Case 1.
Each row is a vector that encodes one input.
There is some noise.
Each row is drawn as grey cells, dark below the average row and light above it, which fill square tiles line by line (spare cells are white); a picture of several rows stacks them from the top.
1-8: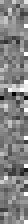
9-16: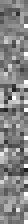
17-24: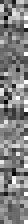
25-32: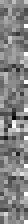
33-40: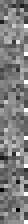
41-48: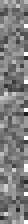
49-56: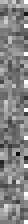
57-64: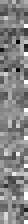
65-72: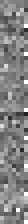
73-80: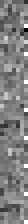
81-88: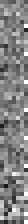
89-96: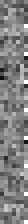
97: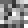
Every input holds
either a point on an 18-point circle, or a fixed value.
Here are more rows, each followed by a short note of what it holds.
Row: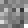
a point on an 18-point circle
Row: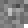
a point on an 18-point circle
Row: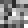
a fixed value
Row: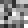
a fixed value
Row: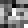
a fixed value
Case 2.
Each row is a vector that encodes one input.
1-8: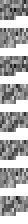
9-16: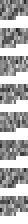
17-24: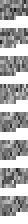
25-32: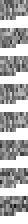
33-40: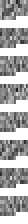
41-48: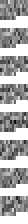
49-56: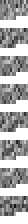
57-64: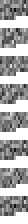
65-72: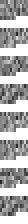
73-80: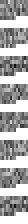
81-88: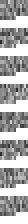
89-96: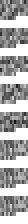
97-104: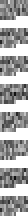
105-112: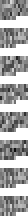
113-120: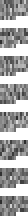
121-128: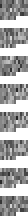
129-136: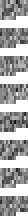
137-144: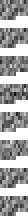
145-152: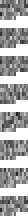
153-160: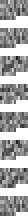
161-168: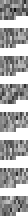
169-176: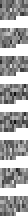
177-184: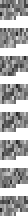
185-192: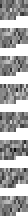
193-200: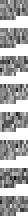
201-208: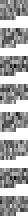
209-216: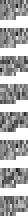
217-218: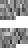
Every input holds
a point on a 9-point circle.
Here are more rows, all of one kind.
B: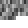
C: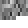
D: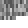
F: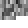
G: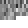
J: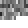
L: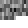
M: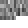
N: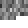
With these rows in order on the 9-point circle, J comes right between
B and N.
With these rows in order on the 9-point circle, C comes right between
F and M.
